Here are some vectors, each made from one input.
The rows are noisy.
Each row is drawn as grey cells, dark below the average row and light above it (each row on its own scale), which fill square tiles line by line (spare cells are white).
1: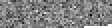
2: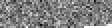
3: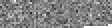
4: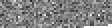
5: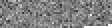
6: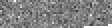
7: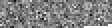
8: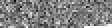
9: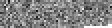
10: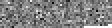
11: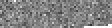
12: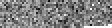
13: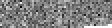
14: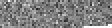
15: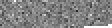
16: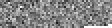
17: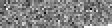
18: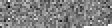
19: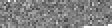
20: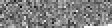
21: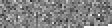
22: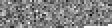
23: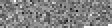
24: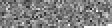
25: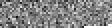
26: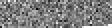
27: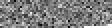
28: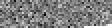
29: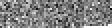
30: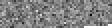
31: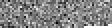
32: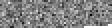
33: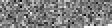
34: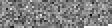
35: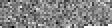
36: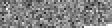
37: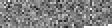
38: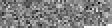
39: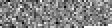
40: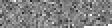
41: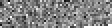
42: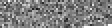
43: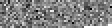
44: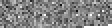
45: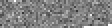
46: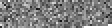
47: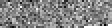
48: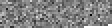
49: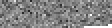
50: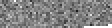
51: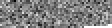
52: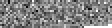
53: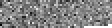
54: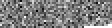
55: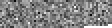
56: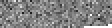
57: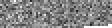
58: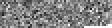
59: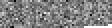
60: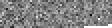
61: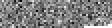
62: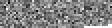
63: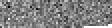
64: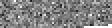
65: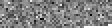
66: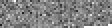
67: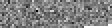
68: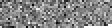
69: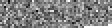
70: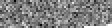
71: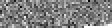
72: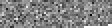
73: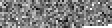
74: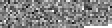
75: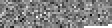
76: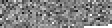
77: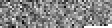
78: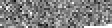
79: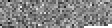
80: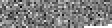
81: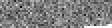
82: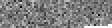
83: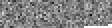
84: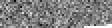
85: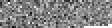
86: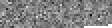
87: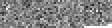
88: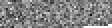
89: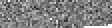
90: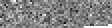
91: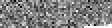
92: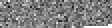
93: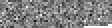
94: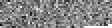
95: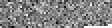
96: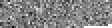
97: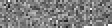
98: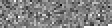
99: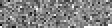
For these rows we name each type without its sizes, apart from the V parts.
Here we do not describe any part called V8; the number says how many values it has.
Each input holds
a true/false value, together with either a point on a line, or a value of V8.
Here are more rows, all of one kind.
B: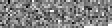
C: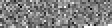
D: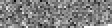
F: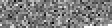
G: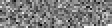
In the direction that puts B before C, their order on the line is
B, F, C, D, G.
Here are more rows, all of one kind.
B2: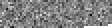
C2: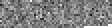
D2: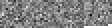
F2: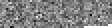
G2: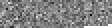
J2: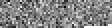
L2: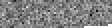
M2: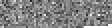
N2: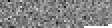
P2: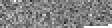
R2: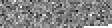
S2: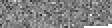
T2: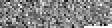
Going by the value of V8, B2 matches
D2, F2, G2 and N2.
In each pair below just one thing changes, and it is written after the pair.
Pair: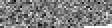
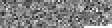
the true/false value
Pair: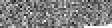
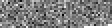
the place on the line
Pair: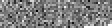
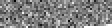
the place on the line
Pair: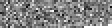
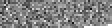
the place on the line
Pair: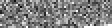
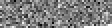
the place on the line
